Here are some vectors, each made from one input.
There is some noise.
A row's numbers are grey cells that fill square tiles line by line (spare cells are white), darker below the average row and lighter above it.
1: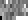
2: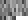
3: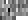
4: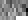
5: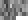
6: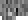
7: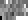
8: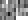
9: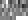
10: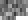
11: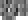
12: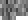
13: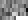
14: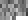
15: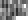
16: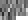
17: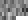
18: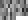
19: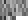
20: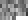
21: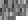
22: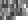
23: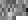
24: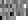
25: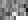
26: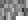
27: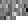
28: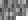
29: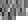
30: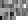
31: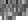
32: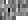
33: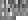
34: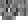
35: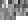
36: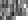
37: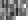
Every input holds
a point on a 5-point line, together with either a fixed value, or three true/false values.
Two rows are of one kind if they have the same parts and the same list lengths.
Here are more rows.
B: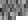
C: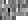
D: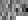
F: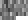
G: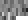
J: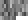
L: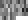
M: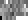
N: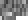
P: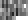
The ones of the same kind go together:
B, C, D, F, G, J, L, N
M, P

